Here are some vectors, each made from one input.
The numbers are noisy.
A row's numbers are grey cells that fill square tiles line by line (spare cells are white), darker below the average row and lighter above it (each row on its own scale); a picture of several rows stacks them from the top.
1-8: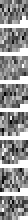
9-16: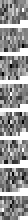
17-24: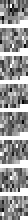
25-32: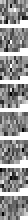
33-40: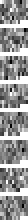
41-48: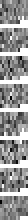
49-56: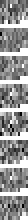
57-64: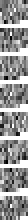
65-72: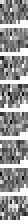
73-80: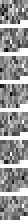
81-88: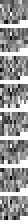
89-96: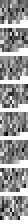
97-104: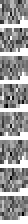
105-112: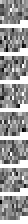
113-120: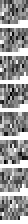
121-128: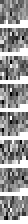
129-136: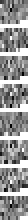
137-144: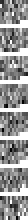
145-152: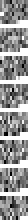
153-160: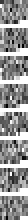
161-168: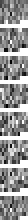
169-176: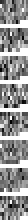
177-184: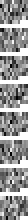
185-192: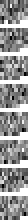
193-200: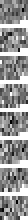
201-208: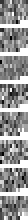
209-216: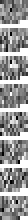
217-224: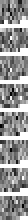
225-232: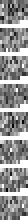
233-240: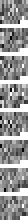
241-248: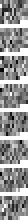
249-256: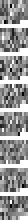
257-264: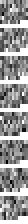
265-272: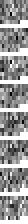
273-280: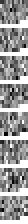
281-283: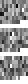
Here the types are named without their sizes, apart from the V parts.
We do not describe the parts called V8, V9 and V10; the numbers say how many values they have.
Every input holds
four true/false values, together with either a label, a point on a line and a value of V10, or a value of V8 and a value of V9.
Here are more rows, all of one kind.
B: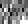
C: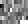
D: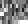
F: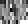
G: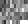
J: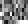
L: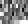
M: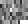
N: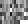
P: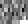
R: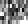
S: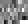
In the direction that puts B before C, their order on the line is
F, N, D, M, B, J, P, G, S, L, R, C.
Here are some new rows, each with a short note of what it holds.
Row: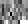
a label, a point on a line, four true/false values and a value of V10
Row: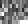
a label, a point on a line, four true/false values and a value of V10
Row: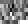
four true/false values, a value of V8 and a value of V9
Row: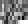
four true/false values, a value of V8 and a value of V9
